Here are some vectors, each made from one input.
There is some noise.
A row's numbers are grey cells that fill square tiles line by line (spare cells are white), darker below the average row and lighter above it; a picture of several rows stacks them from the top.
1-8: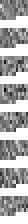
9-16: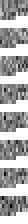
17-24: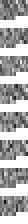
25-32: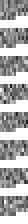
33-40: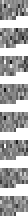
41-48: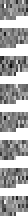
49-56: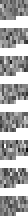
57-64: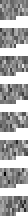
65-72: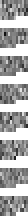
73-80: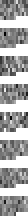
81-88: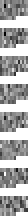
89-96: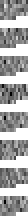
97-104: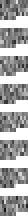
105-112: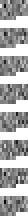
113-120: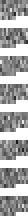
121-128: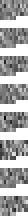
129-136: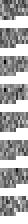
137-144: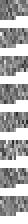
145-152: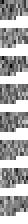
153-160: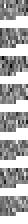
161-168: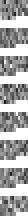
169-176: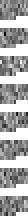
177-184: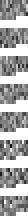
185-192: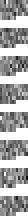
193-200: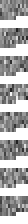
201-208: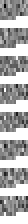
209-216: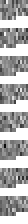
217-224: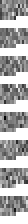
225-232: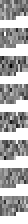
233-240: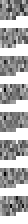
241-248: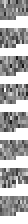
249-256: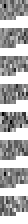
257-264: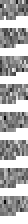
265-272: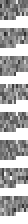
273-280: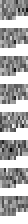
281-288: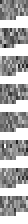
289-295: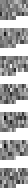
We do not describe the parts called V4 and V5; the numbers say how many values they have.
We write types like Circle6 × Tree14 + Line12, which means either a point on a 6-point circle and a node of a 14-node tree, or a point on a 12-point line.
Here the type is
Circle6 × (Line7 + V5) + List2(Bool × V4).
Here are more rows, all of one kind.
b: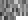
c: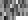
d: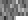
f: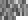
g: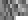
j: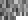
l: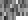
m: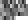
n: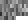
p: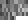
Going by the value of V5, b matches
c, d, l and n.
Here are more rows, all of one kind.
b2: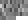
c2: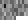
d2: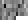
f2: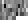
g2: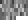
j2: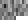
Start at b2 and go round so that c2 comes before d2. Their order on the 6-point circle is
b2, g2, c2, j2, d2, f2.
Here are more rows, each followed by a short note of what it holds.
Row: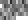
a point on a 6-point circle and a point on a 7-point line
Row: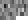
a point on a 6-point circle and a point on a 7-point line
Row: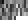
the empty list
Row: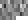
a point on a 6-point circle and a point on a 7-point line
